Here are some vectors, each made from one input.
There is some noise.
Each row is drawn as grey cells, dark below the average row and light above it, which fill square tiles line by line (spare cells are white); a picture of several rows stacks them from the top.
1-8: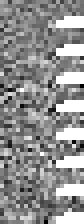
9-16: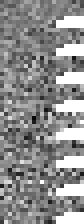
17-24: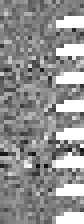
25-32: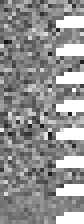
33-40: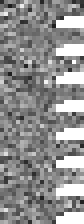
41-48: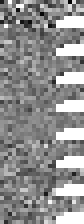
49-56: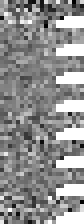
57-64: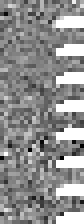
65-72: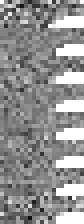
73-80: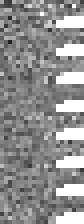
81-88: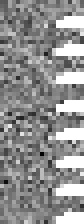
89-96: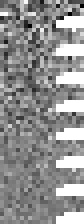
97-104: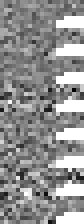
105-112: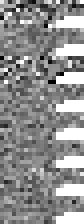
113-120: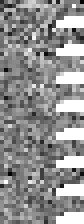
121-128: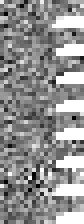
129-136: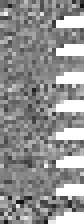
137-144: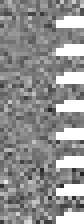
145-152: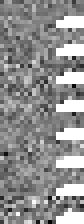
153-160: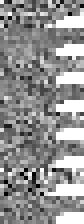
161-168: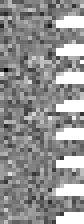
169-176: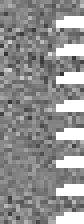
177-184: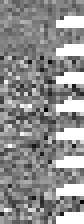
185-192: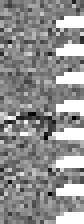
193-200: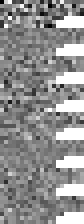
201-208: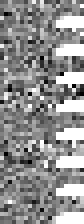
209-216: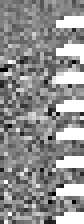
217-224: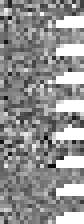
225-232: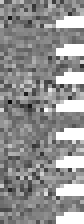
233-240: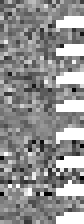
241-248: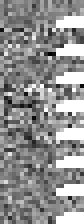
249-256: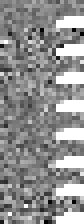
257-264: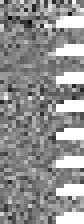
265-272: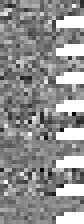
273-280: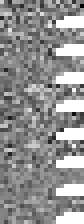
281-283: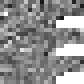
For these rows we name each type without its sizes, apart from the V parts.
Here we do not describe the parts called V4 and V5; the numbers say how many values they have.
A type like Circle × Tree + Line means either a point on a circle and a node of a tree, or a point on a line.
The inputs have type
(Circle + V5) × Line × V4.
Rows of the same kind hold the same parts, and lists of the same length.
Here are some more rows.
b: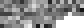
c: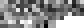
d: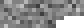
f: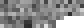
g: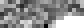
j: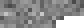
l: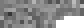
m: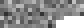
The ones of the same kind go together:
b, f, g, j
c, d, l, m

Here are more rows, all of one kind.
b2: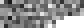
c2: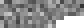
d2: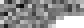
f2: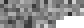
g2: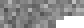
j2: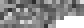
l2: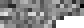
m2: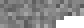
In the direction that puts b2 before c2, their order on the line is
g2, b2, m2, d2, f2, l2, c2, j2.
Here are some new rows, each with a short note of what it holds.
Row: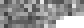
a point on a line, a value of V4 and a value of V5
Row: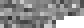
a point on a circle, a point on a line and a value of V4
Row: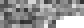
a point on a line, a value of V4 and a value of V5
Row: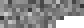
a point on a circle, a point on a line and a value of V4
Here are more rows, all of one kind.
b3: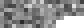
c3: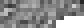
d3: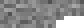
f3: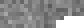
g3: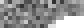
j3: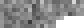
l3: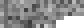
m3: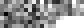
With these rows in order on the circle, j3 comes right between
b3 and l3.
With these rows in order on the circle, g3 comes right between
d3 and f3.
